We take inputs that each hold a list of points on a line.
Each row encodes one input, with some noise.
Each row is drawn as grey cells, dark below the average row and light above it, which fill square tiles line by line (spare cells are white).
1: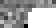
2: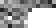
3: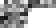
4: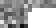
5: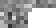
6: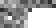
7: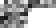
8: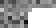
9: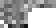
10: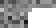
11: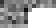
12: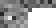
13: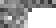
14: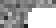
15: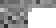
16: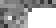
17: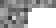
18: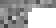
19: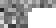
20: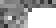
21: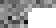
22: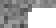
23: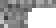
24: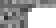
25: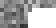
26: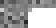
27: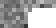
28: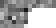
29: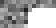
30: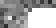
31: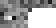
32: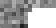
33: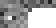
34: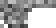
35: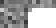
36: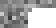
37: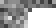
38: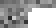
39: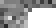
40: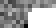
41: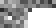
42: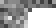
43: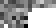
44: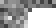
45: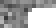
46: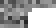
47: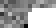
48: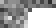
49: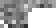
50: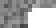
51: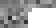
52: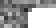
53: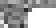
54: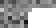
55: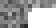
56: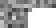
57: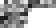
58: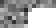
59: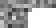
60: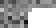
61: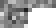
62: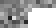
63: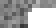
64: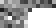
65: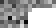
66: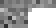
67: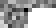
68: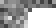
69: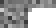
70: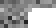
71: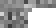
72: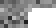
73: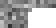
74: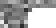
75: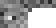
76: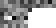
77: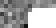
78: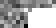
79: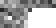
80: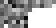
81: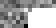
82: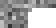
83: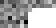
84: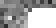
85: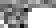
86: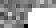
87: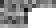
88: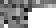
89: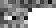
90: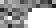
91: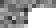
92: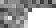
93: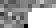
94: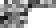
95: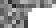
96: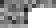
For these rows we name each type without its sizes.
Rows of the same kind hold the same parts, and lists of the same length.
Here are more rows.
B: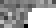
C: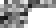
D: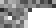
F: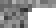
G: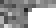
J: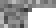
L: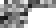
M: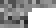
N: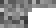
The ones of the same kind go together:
B, F, G, J
C, L
D
M, N

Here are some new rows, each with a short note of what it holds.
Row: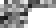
the empty list
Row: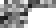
the empty list
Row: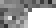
a list of one item
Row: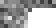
a list of one item
